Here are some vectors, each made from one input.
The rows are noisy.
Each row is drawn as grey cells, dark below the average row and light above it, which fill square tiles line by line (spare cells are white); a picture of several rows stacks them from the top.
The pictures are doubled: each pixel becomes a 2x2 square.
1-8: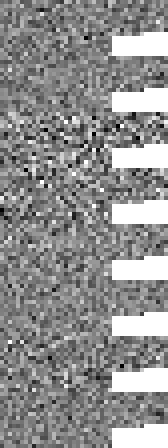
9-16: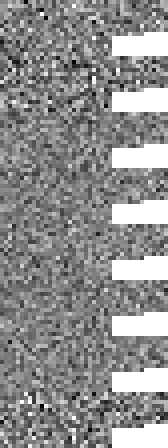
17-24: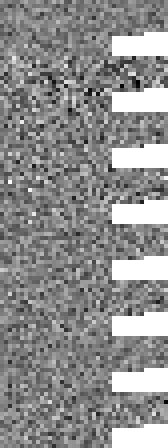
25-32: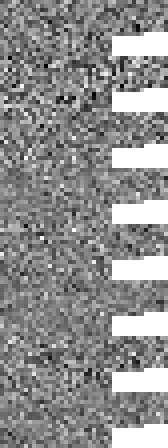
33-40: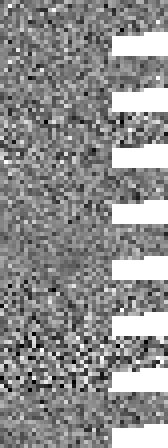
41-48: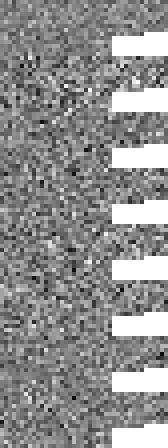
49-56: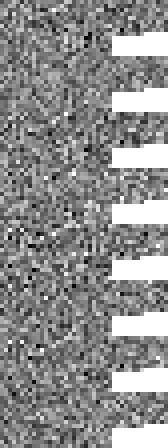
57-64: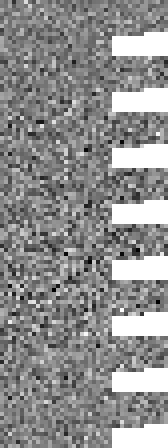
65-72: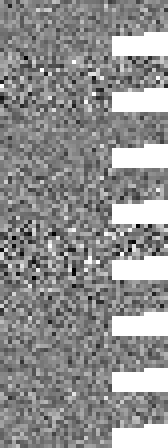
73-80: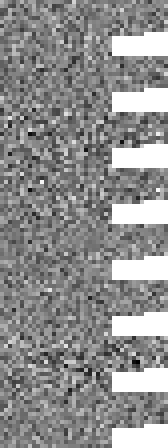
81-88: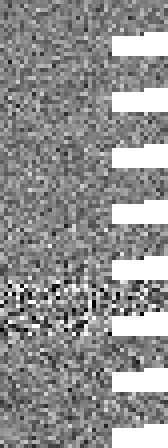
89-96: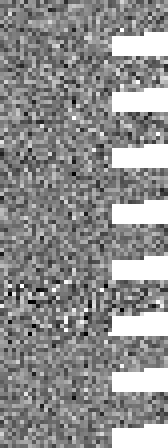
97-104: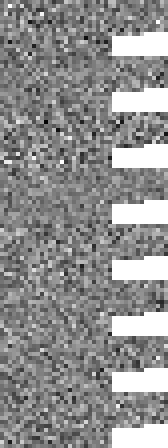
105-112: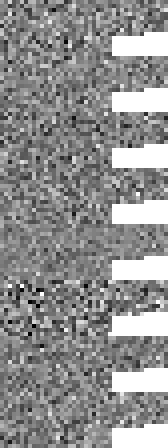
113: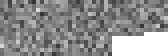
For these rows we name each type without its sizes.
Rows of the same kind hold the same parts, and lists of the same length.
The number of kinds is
3.
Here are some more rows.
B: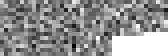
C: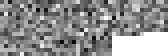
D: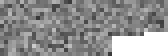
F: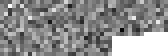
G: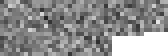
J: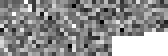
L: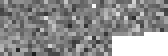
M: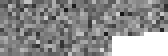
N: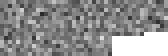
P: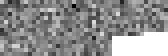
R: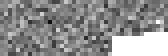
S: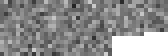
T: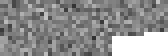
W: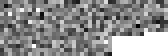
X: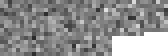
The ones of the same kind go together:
B, D, J, L, M, N, P, S, T, W, X
C
F, G, R

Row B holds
a point on each of two lines and a true/false value.
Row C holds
a fixed value.
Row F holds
a point on a circle.
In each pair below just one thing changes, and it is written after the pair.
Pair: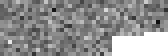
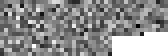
the true/false value
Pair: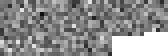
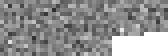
the true/false value
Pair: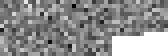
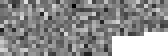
the true/false value
